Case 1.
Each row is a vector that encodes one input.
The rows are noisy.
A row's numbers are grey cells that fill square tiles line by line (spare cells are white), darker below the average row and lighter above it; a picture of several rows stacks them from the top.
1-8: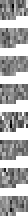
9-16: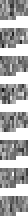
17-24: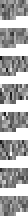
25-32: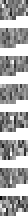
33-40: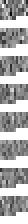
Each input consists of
a point on a 9-point line.
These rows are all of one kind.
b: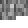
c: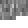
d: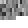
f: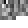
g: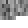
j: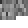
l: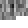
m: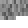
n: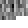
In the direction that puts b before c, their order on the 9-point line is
j, b, c, g, m, d, l, n, f.
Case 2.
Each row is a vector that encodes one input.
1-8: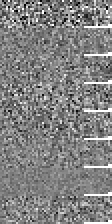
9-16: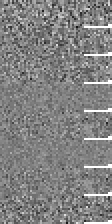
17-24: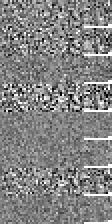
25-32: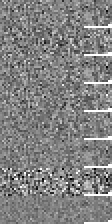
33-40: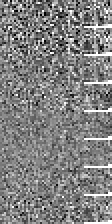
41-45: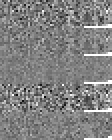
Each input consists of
a point on a 5-point line.
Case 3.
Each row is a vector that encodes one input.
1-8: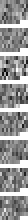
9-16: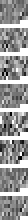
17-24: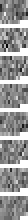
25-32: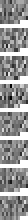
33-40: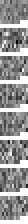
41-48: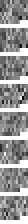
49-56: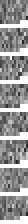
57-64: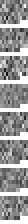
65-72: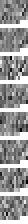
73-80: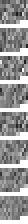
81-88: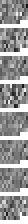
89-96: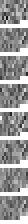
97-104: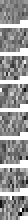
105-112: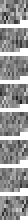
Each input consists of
a point on a 7-point line.
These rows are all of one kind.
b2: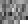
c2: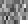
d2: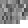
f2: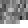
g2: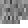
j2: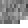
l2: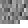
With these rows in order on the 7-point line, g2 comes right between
j2 and l2.
